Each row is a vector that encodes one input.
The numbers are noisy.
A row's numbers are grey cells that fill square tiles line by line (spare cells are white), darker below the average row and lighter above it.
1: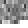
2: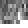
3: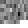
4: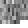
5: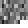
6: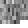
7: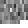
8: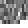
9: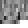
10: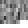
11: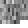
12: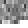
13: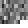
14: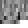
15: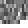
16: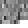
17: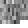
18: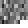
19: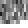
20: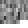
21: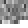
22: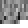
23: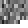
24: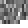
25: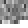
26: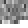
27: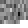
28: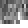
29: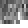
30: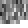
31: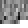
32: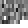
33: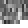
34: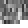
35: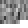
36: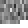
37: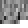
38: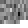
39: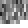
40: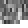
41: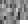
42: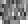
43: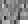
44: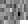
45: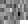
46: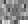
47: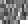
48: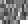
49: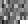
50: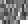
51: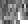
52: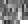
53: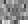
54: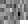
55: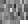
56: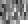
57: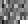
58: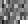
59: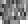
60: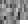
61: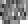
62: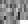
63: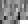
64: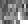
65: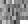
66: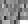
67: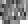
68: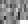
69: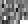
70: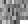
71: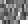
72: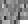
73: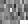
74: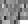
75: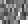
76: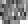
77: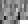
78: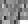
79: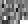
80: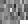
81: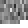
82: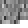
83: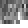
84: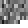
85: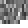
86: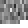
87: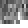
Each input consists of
either a point on a 7-point line, or a node of a 7-node tree.
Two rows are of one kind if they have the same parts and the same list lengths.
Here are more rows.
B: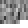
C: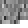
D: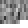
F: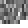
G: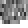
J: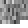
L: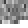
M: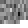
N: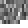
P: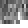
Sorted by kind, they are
B, C, D, J, L, M
F, G, N, P

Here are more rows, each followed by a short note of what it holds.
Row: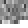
a point on a 7-point line
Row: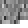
a point on a 7-point line
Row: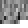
a point on a 7-point line
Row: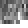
a node of a 7-node tree
